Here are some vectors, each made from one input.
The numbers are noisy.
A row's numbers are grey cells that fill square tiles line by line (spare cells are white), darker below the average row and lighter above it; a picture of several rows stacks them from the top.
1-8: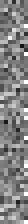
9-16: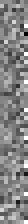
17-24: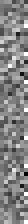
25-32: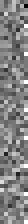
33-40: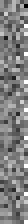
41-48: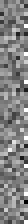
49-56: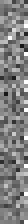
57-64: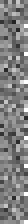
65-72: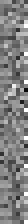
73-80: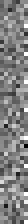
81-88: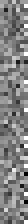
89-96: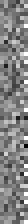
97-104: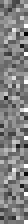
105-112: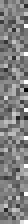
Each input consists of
a true/false value, together with either a point on a 6-point line, or a point on an 8-point line.
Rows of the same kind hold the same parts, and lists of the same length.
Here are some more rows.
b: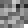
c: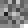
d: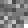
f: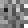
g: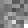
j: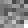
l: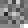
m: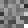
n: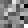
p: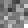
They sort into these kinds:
b, c, l, m, n
d, f, g, j, p

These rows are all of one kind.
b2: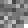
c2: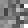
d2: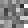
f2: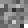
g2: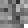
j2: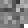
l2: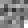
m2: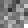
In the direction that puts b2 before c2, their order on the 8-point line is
l2, f2, b2, m2, j2, g2, c2, d2.
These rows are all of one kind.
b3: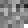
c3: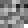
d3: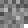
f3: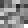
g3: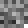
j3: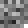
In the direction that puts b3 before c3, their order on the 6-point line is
j3, g3, d3, b3, c3, f3.
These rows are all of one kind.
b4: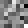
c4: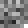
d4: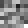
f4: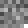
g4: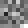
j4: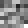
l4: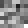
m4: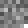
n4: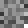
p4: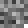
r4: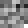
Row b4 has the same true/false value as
c4, n4 and p4.
